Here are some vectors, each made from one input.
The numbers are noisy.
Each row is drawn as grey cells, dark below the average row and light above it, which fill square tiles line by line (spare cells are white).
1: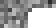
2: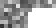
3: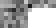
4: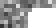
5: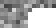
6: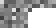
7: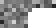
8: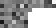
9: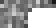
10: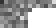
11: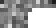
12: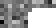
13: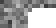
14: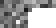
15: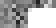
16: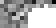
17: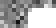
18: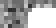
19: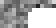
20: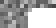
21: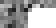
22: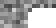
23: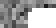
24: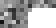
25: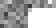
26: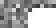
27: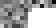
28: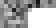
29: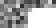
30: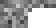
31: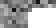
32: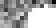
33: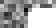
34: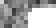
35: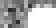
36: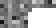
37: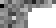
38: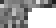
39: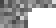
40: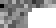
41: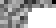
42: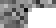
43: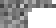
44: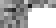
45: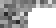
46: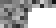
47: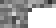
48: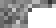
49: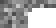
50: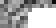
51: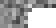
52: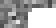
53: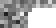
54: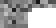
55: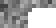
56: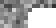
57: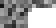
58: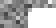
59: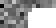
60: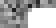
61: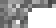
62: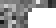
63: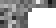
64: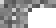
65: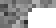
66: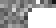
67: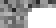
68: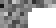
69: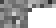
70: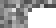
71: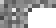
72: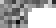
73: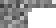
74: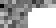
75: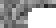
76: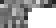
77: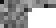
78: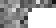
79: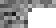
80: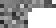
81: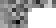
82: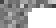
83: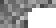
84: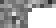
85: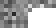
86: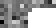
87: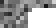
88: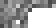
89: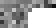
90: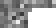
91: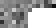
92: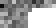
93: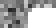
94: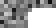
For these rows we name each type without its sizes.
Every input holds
a node of a tree, together with either a label, or a point on a line.
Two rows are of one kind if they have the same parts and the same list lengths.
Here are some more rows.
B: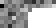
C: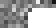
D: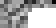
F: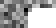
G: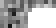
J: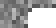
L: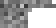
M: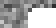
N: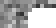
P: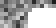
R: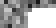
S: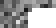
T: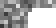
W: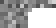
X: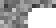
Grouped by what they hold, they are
B, D, F, G, P, R, T
C, J, L, M, N, S, W, X

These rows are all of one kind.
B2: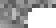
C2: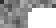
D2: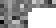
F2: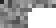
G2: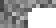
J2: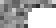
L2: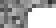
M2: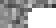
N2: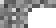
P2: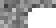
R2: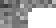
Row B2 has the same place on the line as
J2, N2 and P2.
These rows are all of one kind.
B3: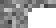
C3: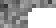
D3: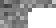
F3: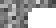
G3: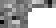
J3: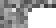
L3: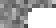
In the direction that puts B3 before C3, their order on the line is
L3, J3, B3, D3, C3, G3, F3.
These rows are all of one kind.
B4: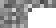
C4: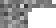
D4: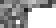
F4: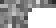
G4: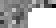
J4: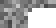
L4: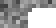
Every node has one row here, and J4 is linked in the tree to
B4.
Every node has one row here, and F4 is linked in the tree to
D4 and L4.
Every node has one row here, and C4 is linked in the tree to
G4 and L4.
